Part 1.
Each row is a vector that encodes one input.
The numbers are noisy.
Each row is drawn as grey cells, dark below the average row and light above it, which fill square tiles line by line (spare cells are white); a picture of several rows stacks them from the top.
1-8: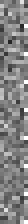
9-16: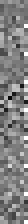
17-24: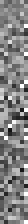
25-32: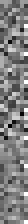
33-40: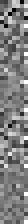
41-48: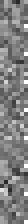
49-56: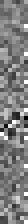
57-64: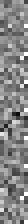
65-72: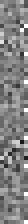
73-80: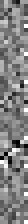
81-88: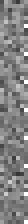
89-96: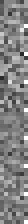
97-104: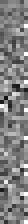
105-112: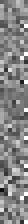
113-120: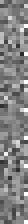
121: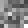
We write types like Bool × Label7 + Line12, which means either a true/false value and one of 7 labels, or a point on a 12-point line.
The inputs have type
Circle11 + Line15.
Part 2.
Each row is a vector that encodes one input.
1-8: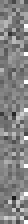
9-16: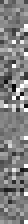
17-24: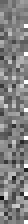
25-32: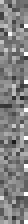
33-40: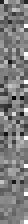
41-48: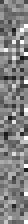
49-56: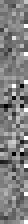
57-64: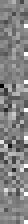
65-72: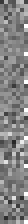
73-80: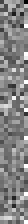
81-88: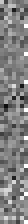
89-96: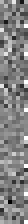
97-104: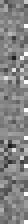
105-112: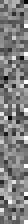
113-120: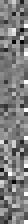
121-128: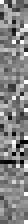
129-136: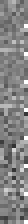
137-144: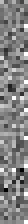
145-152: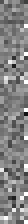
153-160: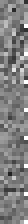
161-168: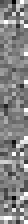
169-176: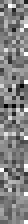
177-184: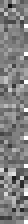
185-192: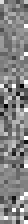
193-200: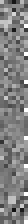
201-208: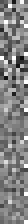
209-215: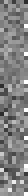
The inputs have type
Line5 + Line10.
